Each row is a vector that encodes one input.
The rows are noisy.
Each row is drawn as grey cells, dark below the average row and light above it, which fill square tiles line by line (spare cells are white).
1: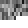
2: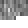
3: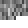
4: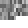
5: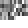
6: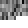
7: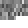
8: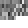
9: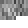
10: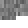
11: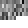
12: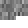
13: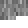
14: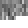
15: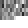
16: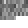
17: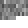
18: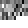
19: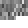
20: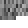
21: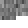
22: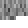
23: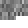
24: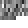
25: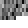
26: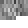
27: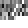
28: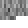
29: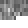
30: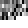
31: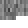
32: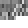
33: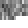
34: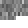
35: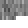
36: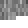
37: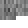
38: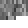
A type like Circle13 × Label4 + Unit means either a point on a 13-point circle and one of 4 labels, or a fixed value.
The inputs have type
Bool × Line5 × Line6.
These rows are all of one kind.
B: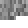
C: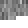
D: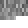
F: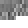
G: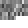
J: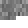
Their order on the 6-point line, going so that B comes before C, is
J, G, B, C, F, D.
